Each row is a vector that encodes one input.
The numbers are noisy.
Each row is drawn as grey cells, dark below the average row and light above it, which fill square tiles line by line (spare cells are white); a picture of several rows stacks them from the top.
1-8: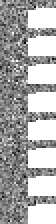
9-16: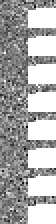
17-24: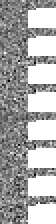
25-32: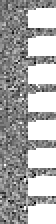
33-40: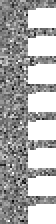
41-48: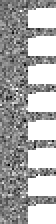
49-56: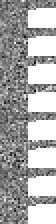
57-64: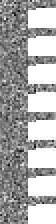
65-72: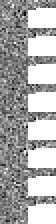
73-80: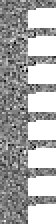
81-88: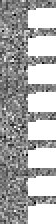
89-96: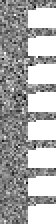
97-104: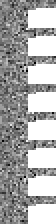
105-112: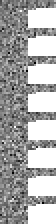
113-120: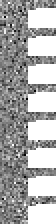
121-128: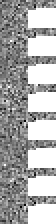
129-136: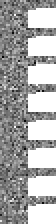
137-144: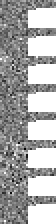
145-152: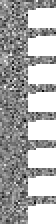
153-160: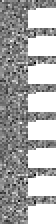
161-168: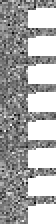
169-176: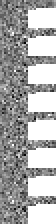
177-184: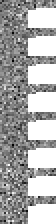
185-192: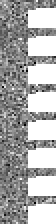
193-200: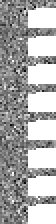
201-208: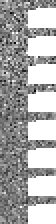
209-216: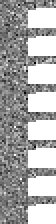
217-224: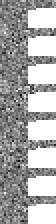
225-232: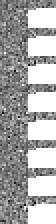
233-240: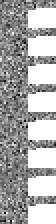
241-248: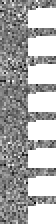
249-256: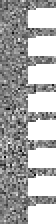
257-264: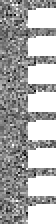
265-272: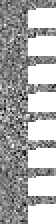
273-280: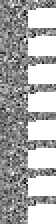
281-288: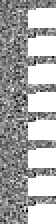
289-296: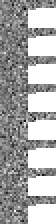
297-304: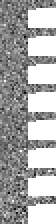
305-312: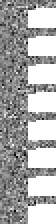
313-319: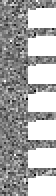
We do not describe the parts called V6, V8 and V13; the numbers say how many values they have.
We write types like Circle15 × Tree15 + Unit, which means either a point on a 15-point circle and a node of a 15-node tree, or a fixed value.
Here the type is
((Bool × Line4 + V8) × Line3 × Line7 + V13) × V6.
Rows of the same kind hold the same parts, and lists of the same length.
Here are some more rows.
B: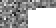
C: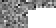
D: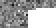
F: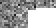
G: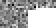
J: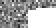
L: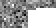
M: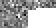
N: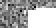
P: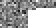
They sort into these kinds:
B, L, P
C, F, J, M
D, G, N

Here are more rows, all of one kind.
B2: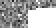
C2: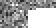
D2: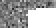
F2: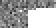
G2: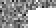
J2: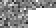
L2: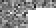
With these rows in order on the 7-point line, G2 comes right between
C2 and L2.
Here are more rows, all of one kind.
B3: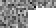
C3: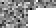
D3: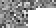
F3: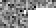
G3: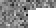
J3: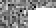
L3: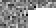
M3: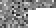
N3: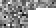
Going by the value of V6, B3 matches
F3, J3 and L3.
